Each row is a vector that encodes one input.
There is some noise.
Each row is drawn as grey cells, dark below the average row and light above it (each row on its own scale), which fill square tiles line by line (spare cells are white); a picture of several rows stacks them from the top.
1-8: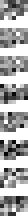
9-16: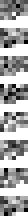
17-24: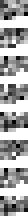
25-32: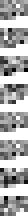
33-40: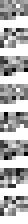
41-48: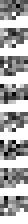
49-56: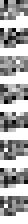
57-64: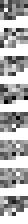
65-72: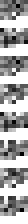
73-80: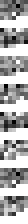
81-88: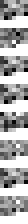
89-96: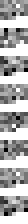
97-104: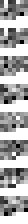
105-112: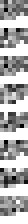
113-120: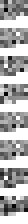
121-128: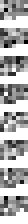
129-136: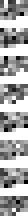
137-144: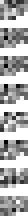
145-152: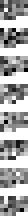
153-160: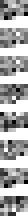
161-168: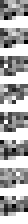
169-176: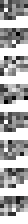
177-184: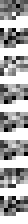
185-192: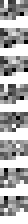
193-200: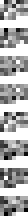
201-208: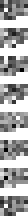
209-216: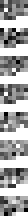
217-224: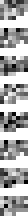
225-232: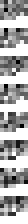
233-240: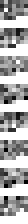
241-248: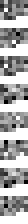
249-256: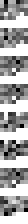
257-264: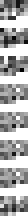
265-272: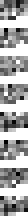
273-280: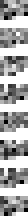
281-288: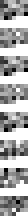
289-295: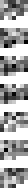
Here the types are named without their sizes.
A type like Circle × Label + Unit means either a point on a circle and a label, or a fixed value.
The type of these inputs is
Bool × Bool × Bool × Bool.
